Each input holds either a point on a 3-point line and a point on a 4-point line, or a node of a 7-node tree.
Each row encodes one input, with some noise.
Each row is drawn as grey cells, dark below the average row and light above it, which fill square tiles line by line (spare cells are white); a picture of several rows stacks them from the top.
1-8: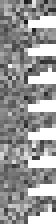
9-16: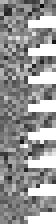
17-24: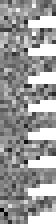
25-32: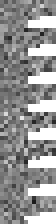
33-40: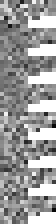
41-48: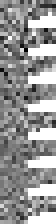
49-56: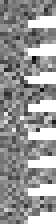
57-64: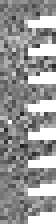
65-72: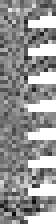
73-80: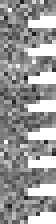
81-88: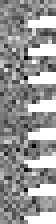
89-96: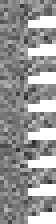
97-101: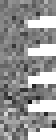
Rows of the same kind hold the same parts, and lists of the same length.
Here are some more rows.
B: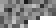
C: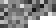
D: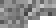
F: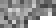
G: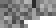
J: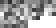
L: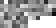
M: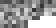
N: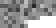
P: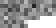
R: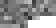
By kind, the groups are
B, C, F, J, L, M
D, G, N, P, R

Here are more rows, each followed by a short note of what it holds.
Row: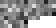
a node of a 7-node tree
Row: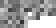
a point on a 3-point line and a point on a 4-point line
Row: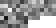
a node of a 7-node tree
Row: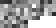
a node of a 7-node tree
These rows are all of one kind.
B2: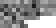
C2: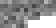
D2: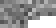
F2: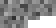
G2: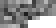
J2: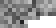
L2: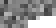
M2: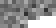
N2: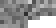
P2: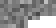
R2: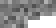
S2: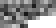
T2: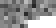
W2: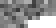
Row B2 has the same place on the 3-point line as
F2, J2 and L2.
